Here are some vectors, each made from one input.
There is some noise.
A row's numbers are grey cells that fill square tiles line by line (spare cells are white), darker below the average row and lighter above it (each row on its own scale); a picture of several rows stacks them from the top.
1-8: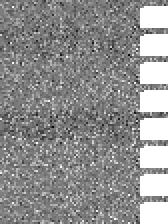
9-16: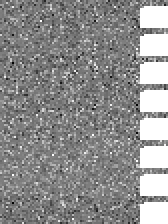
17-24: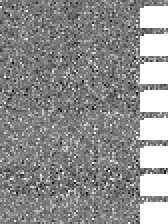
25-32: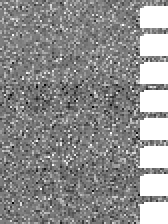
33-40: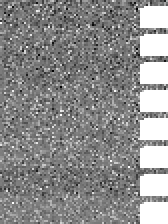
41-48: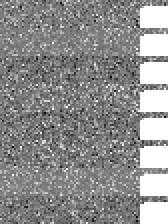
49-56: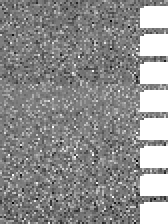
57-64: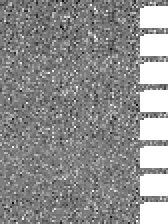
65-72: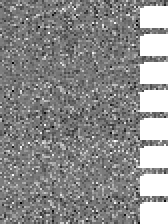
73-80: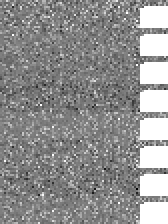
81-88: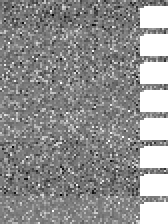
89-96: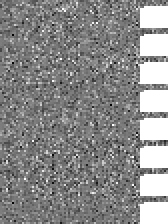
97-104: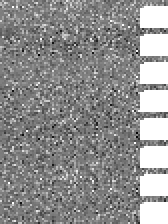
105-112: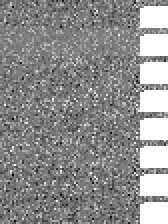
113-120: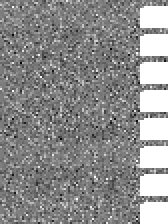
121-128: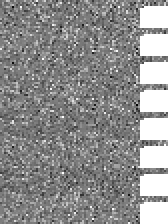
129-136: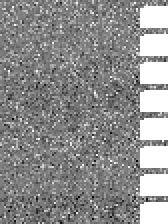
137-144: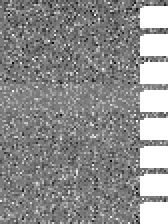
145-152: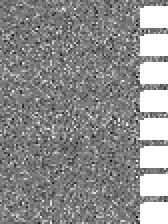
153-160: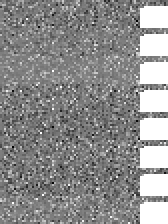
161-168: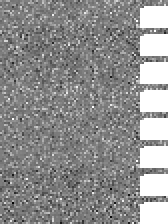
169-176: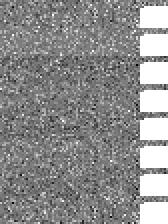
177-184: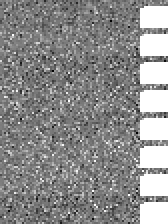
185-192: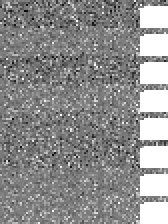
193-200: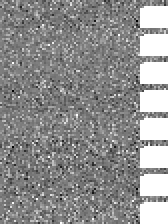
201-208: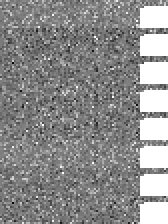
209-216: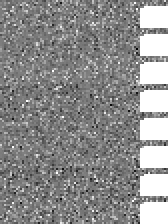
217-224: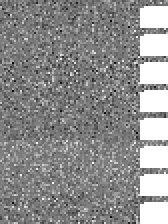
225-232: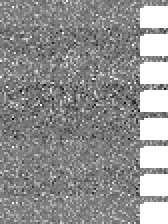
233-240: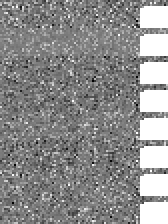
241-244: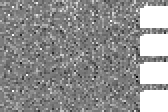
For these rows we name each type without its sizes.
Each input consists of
a point on a line, together with either a point on a line, or a node of a tree.
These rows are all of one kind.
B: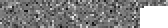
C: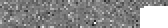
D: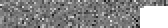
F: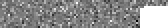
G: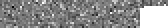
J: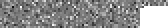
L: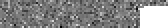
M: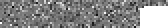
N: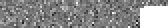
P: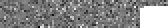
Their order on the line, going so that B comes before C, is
G, F, N, M, L, D, P, B, J, C.
